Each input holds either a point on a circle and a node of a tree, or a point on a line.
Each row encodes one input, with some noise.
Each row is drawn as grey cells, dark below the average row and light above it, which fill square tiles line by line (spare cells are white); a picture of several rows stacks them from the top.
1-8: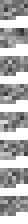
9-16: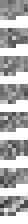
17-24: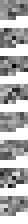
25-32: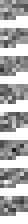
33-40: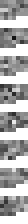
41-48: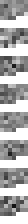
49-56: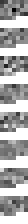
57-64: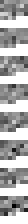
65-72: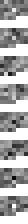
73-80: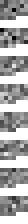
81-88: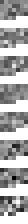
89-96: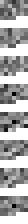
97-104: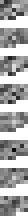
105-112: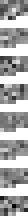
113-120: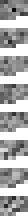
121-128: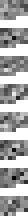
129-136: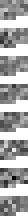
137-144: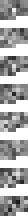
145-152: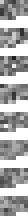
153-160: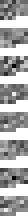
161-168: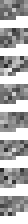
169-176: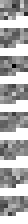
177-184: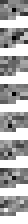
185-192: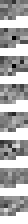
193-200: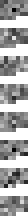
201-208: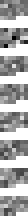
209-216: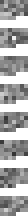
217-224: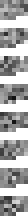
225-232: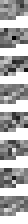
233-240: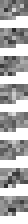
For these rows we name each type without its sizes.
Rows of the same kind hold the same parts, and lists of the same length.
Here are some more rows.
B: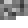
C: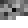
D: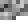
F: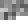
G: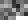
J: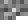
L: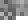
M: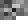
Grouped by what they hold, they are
B, D, F, G, J, L
C, M

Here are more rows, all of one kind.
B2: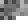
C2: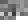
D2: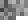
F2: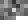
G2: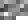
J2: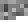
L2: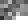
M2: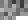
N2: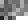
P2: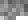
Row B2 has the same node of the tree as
C2, D2, L2 and N2.
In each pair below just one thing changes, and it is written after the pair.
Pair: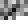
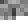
the place on the circle
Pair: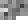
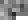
the node of the tree
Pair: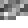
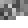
the node of the tree
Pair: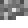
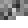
the place on the circle
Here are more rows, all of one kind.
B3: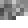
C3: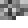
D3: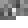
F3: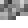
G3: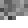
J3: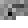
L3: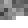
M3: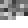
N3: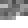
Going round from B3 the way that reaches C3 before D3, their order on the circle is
B3, C3, F3, J3, G3, N3, M3, L3, D3.
